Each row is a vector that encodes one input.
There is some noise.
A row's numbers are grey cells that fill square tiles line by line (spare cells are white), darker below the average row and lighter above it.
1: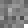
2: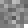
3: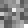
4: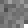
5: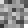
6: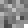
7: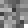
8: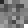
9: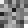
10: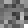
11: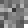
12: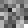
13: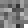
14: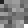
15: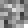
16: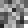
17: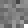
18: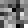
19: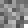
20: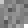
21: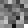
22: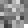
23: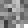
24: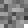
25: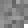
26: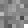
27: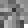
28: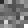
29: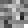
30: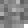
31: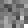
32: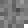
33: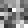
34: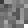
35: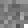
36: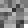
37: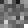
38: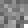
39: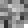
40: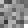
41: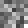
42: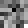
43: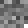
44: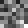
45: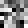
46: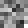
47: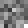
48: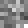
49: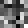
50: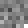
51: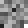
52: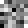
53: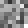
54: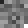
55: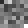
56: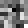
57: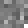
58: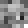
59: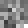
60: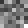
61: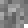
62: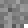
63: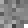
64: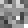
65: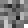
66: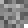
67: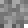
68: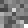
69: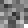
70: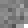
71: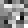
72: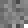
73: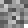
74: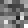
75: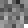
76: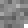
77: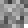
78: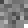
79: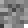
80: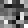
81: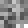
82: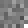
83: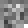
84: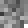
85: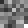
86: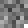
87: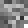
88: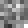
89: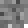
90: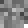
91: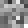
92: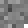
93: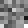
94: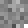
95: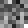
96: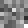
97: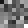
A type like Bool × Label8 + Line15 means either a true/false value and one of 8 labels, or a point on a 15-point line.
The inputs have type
(Bool × Bool × Bool × Bool + Label10) × Label10.
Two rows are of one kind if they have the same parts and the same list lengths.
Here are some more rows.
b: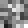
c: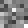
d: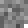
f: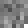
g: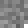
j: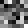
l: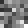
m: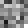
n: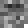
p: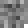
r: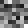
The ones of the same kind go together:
b, c, d, g, j, l, r
f, m, n, p

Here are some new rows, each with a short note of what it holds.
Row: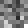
one of 10 labels and four true/false values
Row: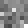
one of 10 labels and four true/false values
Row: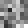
two labels (each one of 10)
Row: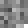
two labels (each one of 10)
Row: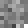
two labels (each one of 10)
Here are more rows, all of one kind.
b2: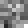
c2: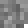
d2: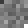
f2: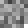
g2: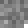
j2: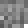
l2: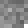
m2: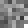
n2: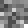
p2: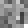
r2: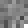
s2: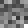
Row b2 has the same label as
m2, r2 and s2.
